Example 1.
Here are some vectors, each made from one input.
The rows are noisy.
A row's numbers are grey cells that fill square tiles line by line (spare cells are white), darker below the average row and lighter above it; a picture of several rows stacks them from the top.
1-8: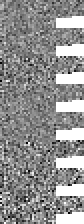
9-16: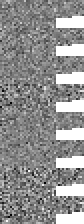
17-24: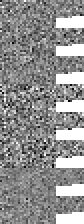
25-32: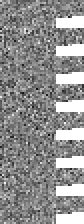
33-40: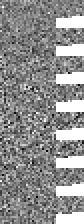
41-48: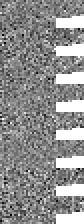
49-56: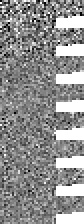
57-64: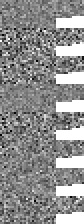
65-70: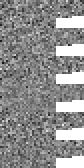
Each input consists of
either a point on a 9-point circle, or three true/false values.
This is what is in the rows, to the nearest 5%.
About 45% of them hold a point on a 9-point circle. The rest hold three true/false values.
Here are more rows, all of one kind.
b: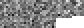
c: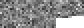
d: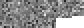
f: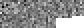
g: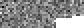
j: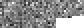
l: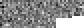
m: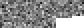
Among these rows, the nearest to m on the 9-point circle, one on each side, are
c and l.
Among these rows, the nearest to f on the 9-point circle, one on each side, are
d and g.
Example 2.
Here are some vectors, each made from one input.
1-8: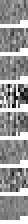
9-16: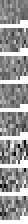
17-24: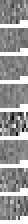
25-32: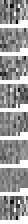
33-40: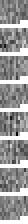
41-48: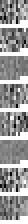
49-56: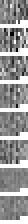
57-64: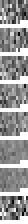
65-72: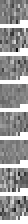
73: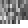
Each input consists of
a point on an 8-point line and a true/false value.
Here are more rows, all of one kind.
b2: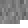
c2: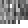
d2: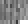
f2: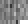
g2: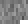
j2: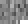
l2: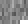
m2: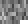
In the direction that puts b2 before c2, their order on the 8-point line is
l2, j2, d2, f2, b2, g2, m2, c2.
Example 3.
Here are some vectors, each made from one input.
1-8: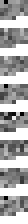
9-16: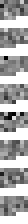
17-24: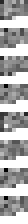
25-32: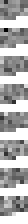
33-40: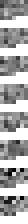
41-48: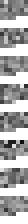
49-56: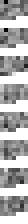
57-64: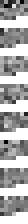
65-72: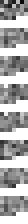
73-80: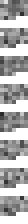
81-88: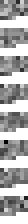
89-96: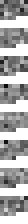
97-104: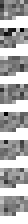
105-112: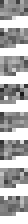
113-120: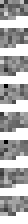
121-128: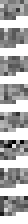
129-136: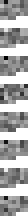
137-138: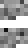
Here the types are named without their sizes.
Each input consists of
a list of points on a line.
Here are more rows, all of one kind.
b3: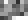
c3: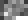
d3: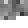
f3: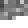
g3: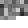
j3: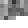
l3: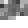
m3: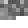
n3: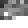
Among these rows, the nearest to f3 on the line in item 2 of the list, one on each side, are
l3 and n3.
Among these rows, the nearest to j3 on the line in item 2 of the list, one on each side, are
d3 and m3.
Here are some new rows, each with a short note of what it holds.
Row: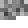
a list of one item
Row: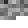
a list of one item
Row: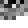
the empty list
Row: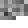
a list of one item
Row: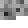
a list of one item
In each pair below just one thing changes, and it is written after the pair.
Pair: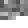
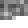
the place on the line in item 1 of the list
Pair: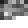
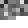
the place on the line in item 2 of the list
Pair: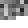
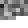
the place on the line in item 2 of the list
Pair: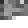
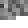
the place on the line in item 2 of the list
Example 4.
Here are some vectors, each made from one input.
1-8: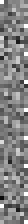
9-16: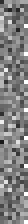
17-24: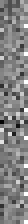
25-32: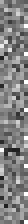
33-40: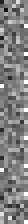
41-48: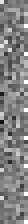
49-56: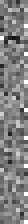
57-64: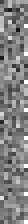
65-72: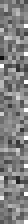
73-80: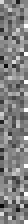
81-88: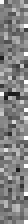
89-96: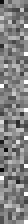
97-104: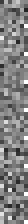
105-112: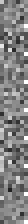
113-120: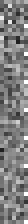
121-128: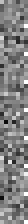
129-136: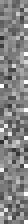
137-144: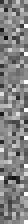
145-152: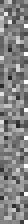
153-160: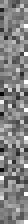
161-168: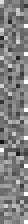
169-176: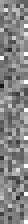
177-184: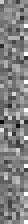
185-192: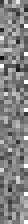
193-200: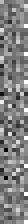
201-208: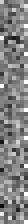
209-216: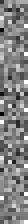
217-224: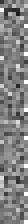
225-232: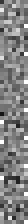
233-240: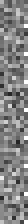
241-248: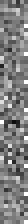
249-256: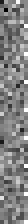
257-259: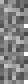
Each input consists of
either a node of a 13-node tree, or a node of a 16-node tree.
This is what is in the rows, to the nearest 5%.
About 40% of them hold a node of a 13-node tree. The rest hold a node of a 16-node tree.
